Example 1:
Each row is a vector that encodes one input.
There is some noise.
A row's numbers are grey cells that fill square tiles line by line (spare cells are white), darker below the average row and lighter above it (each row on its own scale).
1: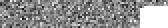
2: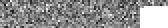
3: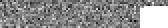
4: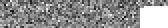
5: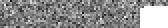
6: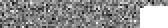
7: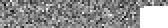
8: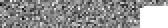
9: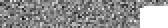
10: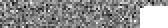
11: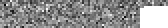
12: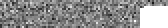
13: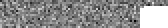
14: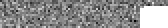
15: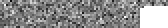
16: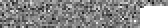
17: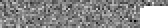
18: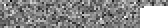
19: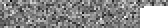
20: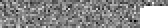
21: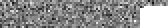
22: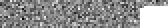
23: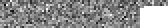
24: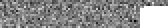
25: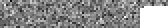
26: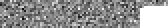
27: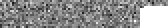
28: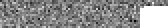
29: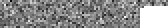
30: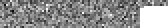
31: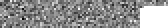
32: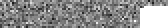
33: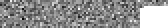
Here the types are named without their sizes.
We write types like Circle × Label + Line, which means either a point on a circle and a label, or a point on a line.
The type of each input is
Line.
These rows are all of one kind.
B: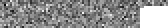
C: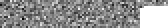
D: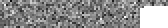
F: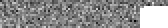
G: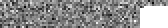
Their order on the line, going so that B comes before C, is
F, B, C, G, D.
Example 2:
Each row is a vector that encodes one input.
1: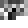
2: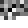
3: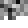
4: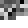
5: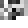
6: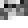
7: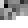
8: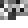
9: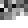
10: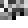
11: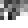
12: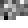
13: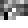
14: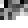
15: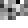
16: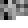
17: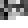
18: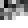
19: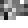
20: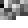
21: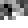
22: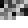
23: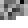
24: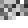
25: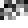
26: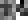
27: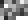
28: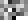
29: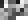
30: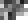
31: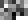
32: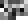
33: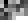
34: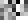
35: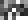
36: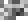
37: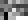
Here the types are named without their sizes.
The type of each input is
Label.
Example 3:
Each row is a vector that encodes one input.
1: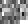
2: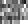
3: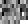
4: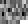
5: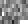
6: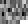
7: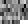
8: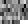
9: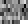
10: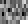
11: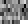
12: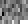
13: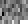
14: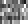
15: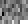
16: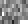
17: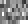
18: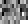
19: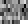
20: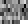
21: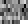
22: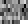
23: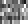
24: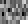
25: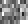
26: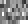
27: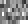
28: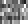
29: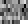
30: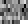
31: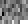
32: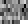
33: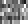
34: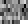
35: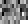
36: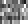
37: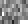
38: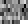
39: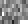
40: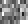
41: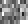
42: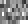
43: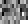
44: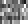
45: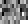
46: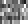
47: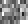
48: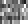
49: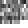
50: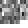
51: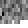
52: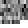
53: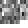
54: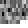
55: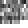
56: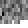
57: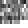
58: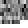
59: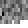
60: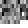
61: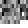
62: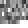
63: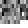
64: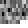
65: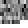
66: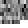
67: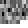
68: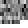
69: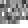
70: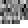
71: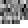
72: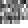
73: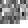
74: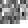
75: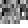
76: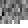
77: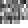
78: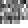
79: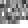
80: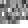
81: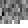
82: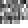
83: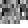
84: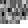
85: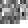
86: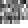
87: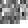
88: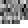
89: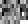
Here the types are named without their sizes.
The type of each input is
Bool × Bool × Bool.
